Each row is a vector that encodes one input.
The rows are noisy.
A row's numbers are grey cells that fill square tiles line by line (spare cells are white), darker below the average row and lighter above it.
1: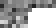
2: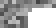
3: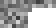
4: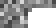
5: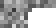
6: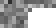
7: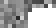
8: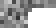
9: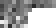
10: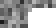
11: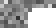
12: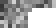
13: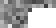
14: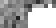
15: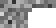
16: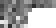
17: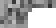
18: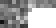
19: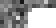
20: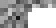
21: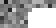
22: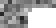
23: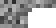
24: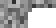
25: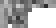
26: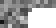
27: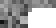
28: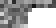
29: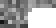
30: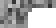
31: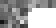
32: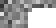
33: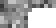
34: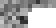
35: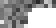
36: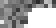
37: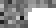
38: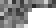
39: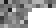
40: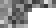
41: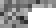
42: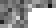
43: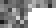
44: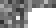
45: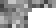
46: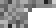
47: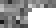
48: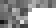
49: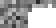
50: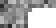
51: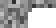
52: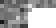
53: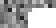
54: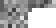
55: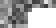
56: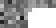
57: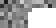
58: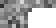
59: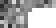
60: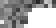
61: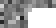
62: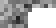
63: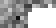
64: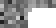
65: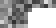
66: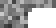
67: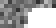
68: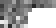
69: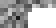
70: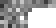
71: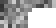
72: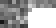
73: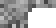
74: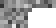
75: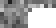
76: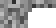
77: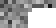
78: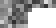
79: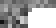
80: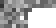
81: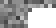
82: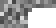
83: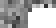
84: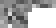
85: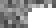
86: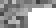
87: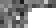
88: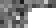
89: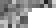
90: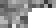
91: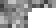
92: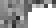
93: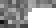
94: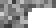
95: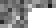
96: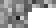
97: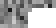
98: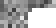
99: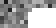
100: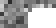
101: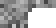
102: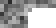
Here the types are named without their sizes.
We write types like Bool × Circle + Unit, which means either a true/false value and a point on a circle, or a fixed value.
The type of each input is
(Bool × Bool × Bool × Bool + Unit) × Line.
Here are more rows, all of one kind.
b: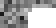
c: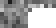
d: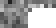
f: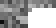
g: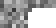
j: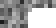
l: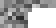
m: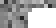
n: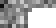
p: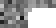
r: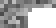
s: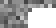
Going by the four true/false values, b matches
l, m and p.
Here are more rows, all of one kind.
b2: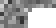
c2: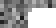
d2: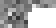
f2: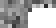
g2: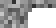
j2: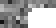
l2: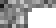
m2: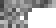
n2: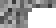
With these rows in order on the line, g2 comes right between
l2 and n2.
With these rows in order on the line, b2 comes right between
f2 and j2.
